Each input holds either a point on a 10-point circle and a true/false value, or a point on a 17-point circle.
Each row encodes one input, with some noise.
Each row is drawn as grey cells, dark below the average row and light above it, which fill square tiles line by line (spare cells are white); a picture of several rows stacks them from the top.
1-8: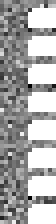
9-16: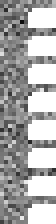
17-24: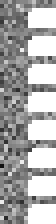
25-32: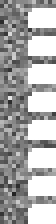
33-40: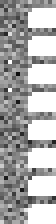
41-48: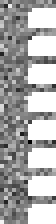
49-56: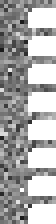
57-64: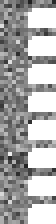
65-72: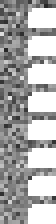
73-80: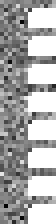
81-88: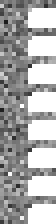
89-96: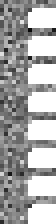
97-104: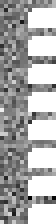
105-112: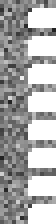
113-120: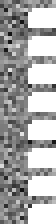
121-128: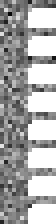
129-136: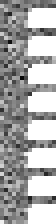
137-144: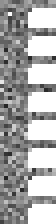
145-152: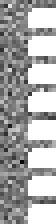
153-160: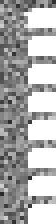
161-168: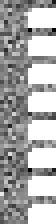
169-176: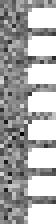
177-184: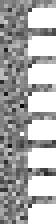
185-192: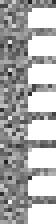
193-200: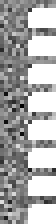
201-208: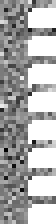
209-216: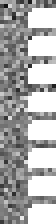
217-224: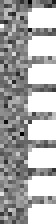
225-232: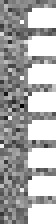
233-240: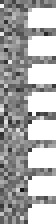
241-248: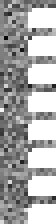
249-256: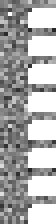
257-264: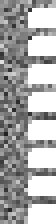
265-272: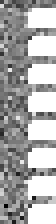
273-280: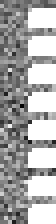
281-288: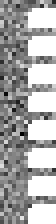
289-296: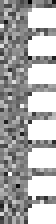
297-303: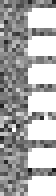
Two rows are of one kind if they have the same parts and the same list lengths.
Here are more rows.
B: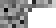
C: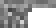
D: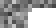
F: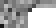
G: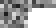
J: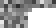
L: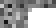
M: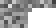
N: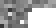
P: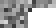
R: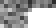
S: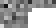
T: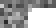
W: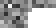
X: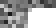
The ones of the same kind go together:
B, C, F, N, P
D, G, J, L, M, R, S, T, W, X

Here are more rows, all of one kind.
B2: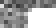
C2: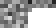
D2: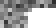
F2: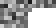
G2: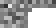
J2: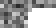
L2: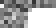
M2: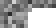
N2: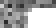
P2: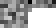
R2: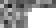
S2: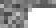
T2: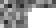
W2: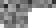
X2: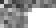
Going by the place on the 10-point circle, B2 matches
N2, R2, T2 and X2.
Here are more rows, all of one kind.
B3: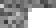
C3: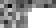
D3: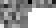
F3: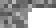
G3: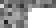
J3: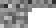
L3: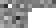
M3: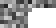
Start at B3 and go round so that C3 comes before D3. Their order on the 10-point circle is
B3, G3, C3, D3, J3, L3, M3, F3.
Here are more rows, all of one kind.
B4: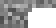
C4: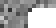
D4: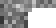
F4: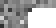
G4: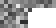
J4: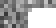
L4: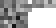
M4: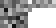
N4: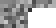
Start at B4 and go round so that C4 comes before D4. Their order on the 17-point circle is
B4, F4, C4, N4, G4, M4, L4, J4, D4.
